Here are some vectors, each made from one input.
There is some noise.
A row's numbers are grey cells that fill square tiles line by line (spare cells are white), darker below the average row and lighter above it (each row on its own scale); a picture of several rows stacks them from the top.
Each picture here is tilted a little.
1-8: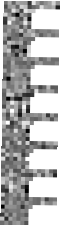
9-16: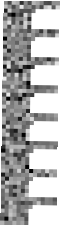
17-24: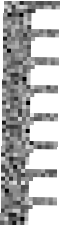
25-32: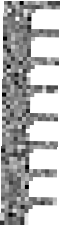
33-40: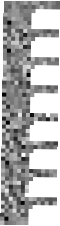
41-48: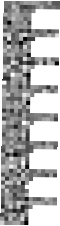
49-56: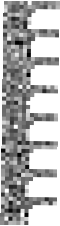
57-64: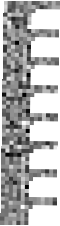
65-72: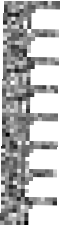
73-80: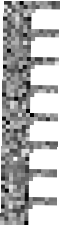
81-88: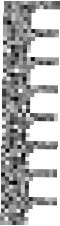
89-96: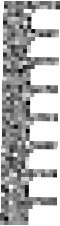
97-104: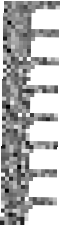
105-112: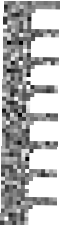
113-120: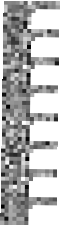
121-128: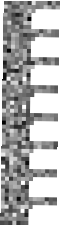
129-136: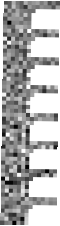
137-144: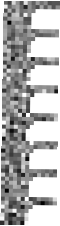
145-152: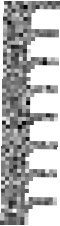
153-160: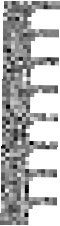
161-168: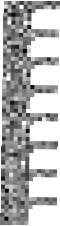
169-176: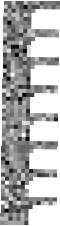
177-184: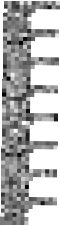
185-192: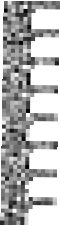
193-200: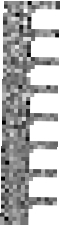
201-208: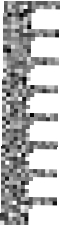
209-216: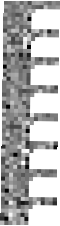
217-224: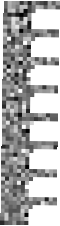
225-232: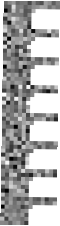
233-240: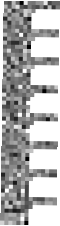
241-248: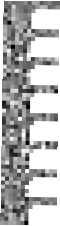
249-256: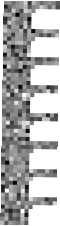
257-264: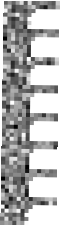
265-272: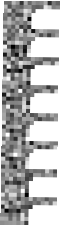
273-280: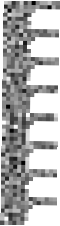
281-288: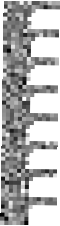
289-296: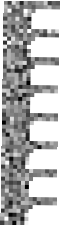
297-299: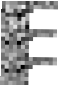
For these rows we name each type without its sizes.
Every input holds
a true/false value, together with either a point on a circle, or a point on a line.
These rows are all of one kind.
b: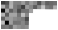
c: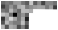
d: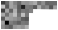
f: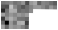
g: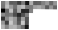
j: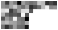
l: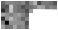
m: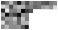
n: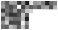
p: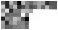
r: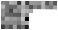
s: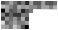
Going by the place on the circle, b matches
f and l.
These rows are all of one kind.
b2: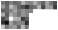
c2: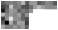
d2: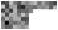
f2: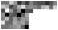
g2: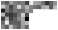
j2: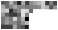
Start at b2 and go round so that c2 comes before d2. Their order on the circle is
b2, j2, g2, f2, c2, d2.
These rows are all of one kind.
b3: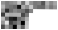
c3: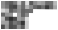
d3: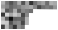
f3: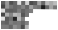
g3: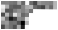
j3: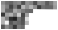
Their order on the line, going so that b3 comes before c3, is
d3, j3, b3, g3, f3, c3.
